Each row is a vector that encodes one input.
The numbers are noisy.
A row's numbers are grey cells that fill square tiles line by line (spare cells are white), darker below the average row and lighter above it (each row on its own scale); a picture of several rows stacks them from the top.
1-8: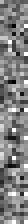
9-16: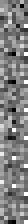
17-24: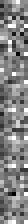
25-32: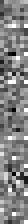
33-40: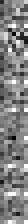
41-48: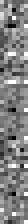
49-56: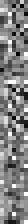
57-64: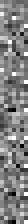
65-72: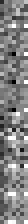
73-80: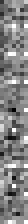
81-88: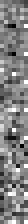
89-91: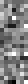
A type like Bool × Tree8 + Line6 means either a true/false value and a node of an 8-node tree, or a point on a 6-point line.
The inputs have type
Bool × Bool × Bool + Line3 × Line3 + Tree9 + Unit.
